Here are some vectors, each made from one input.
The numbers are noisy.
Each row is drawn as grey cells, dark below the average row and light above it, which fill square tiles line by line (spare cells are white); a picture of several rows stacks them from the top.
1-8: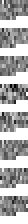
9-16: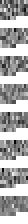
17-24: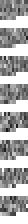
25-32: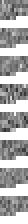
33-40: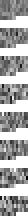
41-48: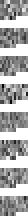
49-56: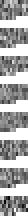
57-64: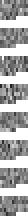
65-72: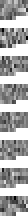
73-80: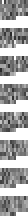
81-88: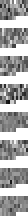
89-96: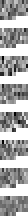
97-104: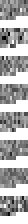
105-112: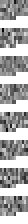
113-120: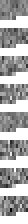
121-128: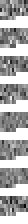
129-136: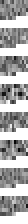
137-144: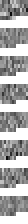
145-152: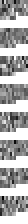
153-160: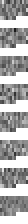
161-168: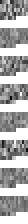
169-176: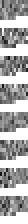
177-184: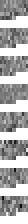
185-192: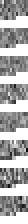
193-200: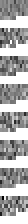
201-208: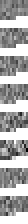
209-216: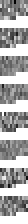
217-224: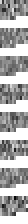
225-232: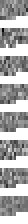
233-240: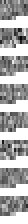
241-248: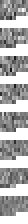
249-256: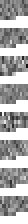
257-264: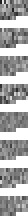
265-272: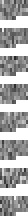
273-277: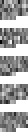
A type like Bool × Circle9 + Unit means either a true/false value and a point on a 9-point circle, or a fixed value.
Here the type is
List2(Line10).
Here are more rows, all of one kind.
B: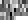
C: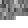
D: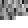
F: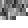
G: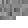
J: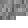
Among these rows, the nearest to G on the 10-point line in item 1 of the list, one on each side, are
F and J.
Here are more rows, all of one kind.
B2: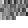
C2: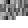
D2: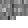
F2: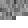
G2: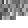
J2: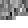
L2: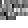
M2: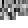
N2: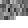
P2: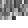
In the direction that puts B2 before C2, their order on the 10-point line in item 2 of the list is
P2, B2, D2, F2, L2, N2, M2, G2, C2, J2.
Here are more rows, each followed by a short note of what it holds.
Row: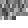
a list of two items
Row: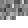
a list of one item
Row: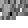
a list of two items
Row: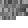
a list of one item
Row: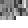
the empty list
